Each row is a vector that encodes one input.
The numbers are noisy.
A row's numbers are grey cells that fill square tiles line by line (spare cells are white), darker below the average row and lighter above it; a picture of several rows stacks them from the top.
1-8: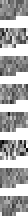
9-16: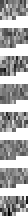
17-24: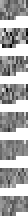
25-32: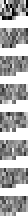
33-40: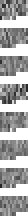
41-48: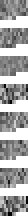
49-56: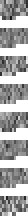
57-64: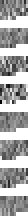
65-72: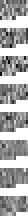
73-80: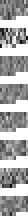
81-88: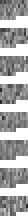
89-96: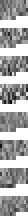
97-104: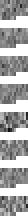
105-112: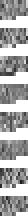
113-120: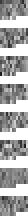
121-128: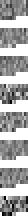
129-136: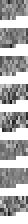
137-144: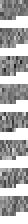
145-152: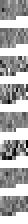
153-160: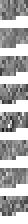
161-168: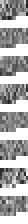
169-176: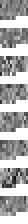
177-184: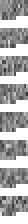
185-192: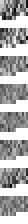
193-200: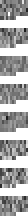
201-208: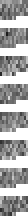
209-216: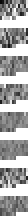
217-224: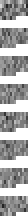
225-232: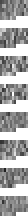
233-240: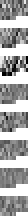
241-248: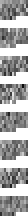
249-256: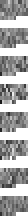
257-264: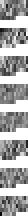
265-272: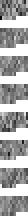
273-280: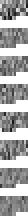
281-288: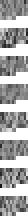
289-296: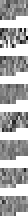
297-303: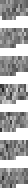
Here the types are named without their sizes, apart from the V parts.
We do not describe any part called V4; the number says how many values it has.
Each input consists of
a value of V4, together with either a point on a line, or three true/false values.
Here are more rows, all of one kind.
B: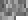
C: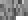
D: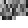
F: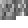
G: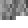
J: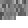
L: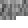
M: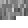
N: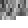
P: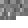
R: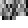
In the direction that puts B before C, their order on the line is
B, C, N, L, M, F, G, R, P, D, J.
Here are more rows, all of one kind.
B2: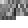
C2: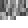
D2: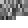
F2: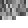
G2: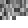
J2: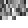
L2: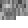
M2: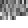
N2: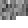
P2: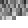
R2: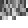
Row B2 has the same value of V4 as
D2 and L2.
